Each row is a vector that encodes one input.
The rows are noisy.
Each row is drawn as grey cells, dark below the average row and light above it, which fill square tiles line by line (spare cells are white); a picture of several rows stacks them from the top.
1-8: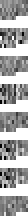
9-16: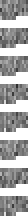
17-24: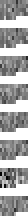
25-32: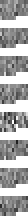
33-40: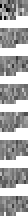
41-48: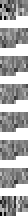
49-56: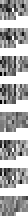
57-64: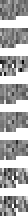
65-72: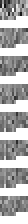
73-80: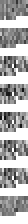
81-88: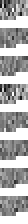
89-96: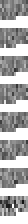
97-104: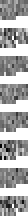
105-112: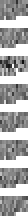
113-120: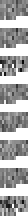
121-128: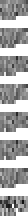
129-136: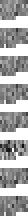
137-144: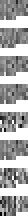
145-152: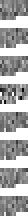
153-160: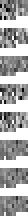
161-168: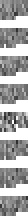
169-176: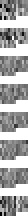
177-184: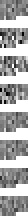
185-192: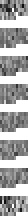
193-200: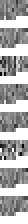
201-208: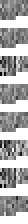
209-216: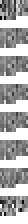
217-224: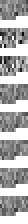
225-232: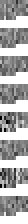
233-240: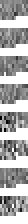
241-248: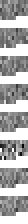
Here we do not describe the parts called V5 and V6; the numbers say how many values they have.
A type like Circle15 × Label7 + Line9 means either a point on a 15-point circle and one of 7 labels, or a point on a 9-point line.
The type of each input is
Tree10 × (Tree10 + Unit) × V5 + V6.
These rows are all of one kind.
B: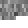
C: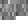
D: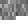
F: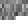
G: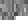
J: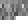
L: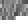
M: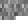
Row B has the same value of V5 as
C and L.
